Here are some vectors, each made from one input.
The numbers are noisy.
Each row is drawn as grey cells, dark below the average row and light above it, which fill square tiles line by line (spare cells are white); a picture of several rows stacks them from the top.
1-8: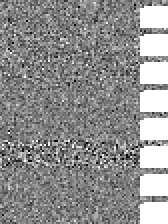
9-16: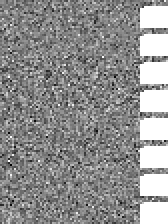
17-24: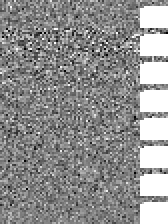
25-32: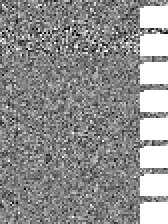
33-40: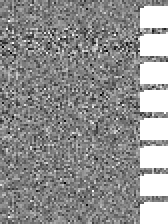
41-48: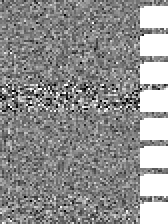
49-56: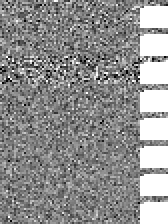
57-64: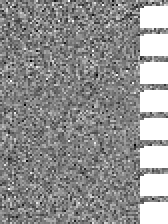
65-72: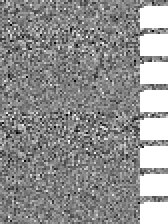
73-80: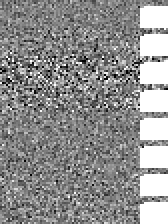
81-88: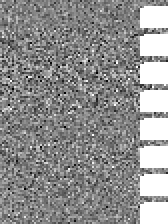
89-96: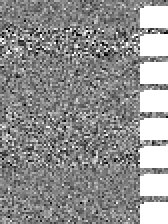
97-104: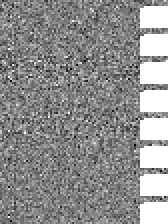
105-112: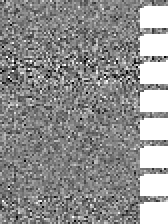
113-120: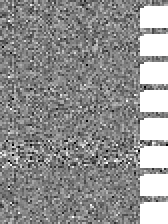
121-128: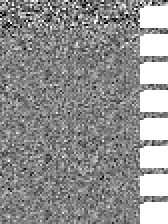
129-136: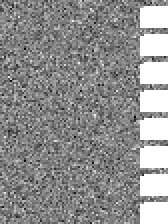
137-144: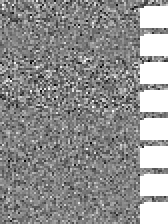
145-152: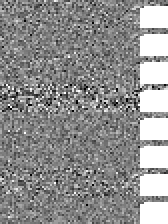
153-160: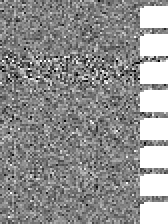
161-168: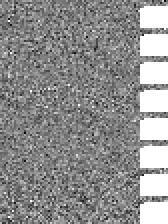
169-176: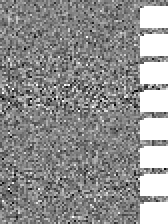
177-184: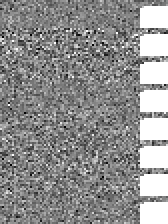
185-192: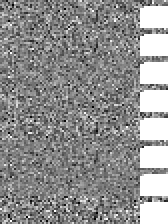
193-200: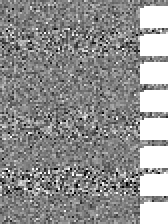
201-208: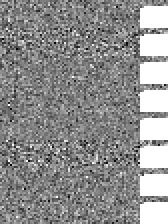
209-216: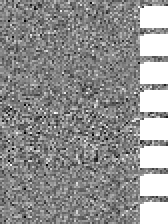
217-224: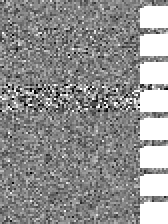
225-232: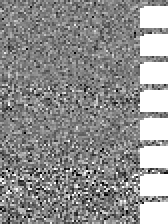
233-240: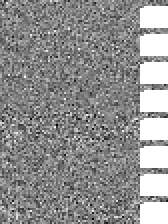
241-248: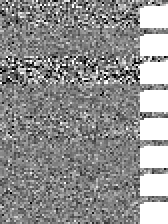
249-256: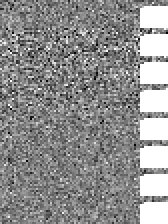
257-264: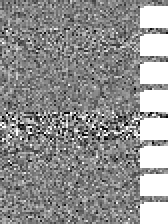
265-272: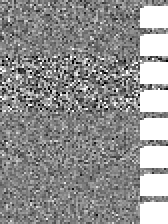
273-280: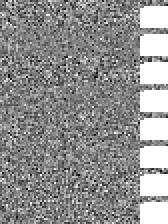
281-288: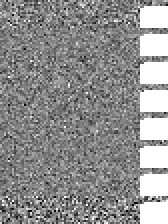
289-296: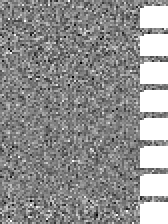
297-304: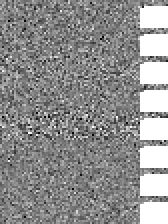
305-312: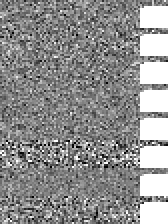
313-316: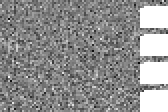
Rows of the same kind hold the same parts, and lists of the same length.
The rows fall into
2 kinds.
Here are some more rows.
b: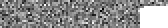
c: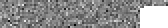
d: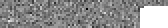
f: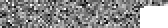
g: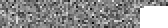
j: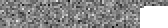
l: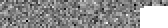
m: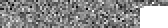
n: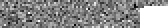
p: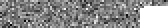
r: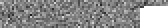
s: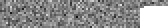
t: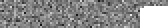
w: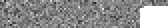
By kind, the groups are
b, c, l, n, r, s, t
d, f, g, j, m, p, w

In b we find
a point on an 11-point circle and one of 11 labels.
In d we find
one of 11 labels.
